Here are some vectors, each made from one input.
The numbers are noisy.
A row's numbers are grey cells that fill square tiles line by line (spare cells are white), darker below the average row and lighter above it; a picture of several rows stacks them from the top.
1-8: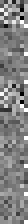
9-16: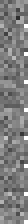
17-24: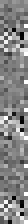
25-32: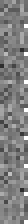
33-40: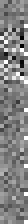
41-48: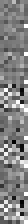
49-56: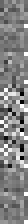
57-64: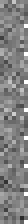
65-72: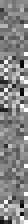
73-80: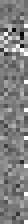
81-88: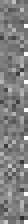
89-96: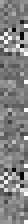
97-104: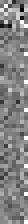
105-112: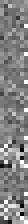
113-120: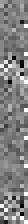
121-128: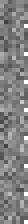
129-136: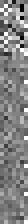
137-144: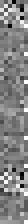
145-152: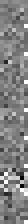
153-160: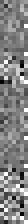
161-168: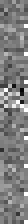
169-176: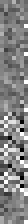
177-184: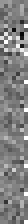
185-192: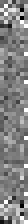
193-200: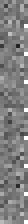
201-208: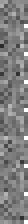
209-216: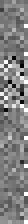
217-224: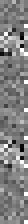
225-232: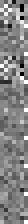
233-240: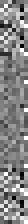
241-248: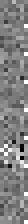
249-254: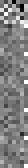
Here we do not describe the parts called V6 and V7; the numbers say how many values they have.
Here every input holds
either one of 5 labels, one of 10 labels and a value of V7, or a true/false value and a value of V6.
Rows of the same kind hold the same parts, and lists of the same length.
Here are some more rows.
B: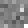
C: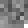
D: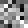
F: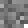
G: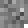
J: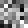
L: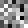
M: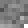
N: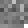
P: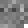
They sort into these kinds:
B, C, F, G, M, N, P
D, J, L

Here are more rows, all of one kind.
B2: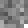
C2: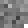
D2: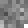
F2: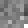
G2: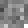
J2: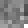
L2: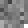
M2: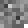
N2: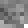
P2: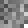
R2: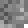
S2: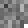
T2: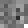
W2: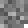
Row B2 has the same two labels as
D2, N2 and R2.
